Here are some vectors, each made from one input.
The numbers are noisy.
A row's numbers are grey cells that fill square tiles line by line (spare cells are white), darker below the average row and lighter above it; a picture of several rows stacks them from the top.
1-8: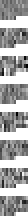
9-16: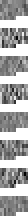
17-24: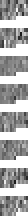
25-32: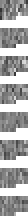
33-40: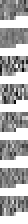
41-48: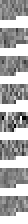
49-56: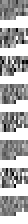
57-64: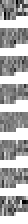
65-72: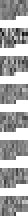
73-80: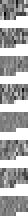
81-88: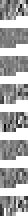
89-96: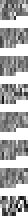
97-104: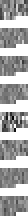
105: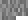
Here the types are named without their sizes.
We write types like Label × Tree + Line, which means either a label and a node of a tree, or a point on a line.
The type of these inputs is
Bool × Line.
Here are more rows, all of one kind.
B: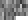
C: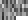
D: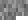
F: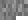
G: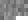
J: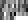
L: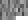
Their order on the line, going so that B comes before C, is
B, G, L, J, C, F, D.
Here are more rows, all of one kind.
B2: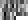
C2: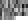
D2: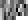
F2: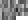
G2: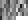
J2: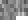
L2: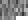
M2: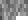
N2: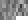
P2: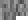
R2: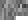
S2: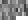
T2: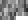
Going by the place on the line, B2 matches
F2 and P2.
